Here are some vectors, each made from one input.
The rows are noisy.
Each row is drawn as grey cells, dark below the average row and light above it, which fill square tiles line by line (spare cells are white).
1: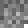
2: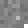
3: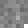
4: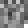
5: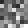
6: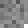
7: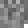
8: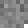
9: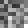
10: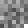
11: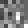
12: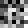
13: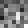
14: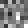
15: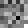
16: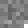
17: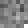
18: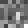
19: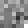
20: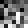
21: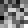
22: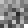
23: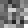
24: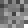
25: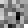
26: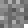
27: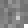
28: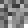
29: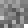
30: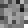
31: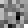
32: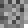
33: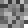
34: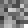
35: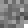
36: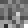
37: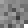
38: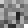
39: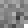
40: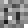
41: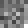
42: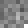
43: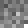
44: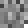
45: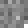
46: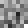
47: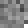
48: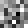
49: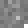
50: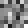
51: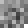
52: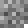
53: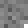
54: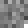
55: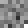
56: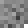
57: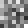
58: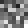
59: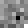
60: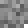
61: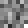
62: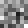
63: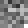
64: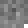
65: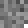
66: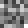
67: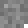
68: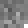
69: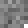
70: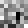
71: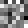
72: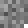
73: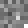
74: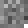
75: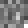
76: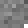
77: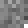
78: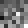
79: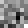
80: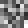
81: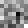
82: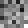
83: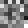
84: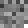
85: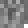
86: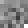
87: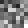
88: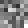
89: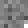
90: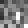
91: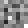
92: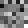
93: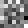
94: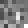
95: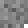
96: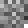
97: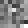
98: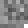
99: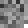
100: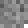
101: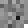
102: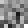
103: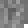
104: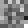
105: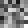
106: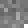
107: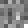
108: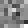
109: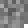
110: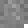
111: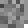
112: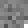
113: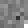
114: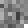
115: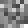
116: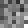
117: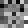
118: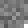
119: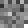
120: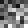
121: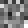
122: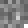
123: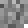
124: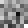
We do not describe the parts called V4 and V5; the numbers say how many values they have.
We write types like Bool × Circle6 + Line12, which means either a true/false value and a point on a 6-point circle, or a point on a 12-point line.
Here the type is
(Bool × Bool × Bool + V4) × V5 + Label6.
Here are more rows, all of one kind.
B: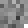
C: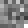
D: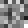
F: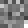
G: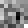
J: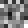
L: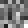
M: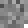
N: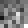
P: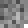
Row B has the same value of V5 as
M, N and P.
